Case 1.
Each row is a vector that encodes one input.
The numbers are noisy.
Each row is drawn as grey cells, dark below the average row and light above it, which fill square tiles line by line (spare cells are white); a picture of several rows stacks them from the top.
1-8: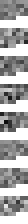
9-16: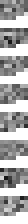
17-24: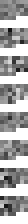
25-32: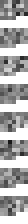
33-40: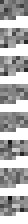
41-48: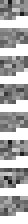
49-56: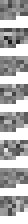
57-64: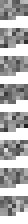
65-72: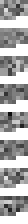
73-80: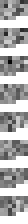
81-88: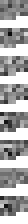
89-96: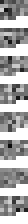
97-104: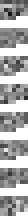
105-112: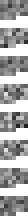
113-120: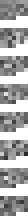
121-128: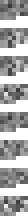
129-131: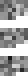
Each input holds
a node of a 16-node tree.
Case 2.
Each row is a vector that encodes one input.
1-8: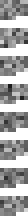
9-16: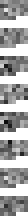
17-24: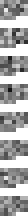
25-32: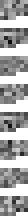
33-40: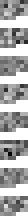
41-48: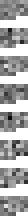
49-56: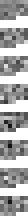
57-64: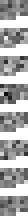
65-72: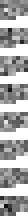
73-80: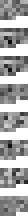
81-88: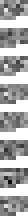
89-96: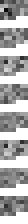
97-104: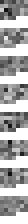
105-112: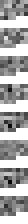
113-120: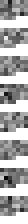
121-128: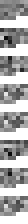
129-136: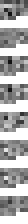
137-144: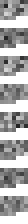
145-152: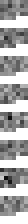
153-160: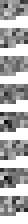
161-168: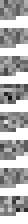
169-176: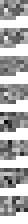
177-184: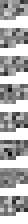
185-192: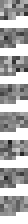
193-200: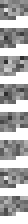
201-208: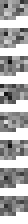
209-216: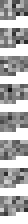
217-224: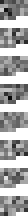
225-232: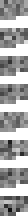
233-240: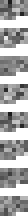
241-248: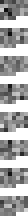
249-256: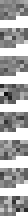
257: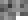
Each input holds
a node of a 15-node tree.
